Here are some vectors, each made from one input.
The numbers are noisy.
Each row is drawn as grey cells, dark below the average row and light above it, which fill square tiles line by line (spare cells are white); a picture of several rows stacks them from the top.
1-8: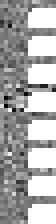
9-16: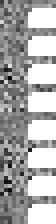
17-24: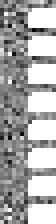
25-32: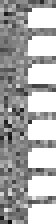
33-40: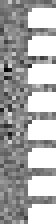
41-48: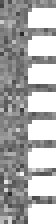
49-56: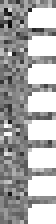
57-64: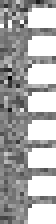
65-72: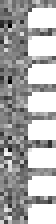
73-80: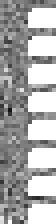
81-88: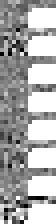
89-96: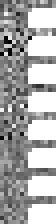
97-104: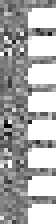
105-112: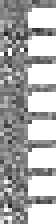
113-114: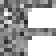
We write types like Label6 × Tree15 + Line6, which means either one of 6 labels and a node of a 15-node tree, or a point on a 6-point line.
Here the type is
(Label5 + Line5) × Label6 × Label6.
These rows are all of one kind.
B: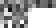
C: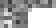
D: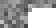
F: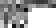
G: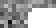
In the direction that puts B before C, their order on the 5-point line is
G, B, D, F, C.
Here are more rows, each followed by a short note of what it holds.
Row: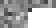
one of 5 labels and two labels (each one of 6)
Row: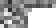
one of 5 labels and two labels (each one of 6)
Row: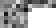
one of 5 labels and two labels (each one of 6)
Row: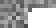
two labels (each one of 6) and a point on a 5-point line
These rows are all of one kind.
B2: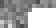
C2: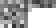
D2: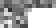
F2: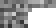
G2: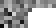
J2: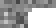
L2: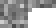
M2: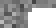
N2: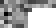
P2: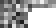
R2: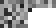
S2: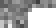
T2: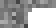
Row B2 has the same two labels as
N2, P2 and S2.
